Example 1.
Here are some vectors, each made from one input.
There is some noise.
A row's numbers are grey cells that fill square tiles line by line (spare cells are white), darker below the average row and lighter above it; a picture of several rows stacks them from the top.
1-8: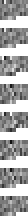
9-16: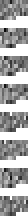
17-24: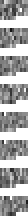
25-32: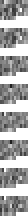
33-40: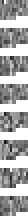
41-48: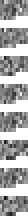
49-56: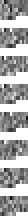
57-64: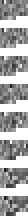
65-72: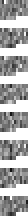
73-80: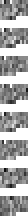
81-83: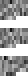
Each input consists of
either a point on a 9-point line, or a point on a 10-point line.
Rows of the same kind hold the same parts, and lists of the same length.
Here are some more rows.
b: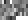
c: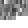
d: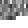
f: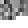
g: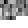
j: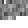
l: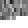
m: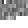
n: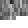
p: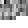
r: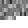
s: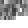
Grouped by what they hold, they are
b, d, f, g, p
c, j, l, m, n, r, s

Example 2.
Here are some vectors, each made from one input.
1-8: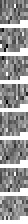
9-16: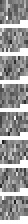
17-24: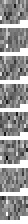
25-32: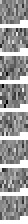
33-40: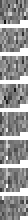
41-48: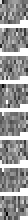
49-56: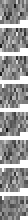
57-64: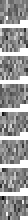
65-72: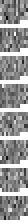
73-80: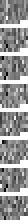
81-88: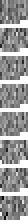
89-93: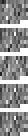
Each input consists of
a true/false value, together with either a fixed value, or a node of a 7-node tree.
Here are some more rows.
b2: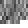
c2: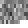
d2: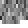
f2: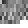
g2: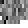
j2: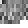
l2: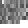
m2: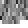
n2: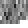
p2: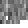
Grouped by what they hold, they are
b2, c2, d2, g2, l2, m2, n2, p2
f2, j2

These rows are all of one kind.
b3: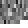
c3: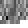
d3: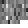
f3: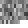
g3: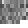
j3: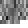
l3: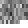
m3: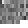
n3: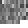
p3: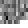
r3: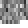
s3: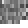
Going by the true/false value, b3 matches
d3, p3 and r3.
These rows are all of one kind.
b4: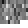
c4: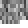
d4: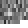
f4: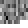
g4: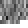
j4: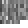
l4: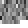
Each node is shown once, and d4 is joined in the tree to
g4, j4 and l4.
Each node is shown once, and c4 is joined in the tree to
l4.
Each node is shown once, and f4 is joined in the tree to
g4.
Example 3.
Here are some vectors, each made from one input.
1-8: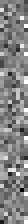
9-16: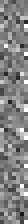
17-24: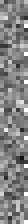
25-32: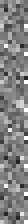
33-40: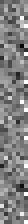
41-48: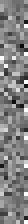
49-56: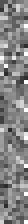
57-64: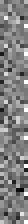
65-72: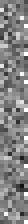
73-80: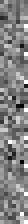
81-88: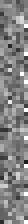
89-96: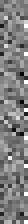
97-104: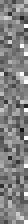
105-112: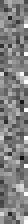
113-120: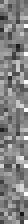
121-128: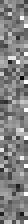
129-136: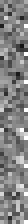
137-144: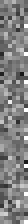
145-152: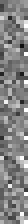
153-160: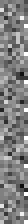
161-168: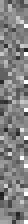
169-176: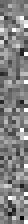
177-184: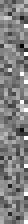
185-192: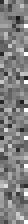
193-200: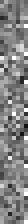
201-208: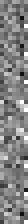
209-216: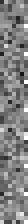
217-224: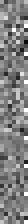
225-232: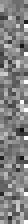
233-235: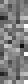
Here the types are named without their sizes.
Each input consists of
either a point on a line, or five true/false values.
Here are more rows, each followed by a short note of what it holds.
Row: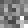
five true/false values
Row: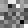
a point on a line
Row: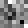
a point on a line
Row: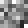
a point on a line
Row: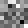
a point on a line
